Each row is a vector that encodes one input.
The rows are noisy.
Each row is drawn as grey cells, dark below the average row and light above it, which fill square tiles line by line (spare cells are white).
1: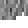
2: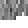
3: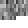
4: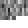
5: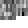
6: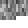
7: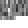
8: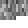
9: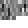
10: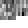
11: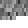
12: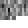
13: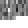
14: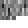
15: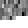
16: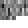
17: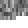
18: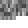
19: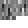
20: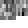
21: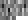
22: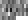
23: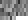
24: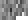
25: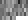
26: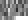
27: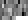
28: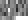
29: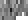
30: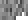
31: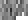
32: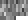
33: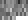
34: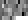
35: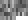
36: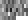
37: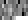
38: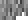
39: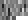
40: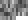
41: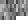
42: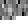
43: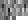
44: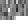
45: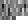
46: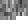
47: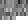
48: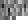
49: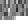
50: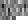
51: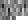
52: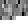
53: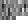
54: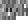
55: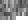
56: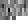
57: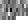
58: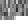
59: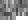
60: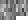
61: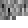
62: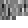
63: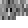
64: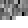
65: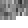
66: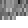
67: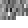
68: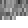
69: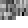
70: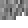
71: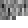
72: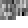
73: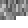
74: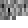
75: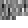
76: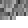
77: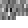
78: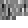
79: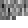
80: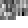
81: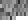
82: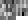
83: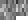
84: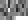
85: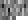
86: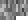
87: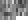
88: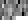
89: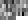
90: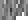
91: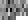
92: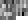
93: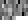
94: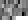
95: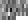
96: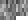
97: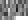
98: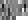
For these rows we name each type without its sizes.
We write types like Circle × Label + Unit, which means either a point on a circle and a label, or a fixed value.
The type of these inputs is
(Bool × Bool × Bool + Unit) × Line.
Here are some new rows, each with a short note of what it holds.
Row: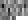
a point on a line
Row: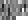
a point on a line
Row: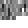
a point on a line
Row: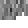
a point on a line and three true/false values
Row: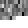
a point on a line and three true/false values
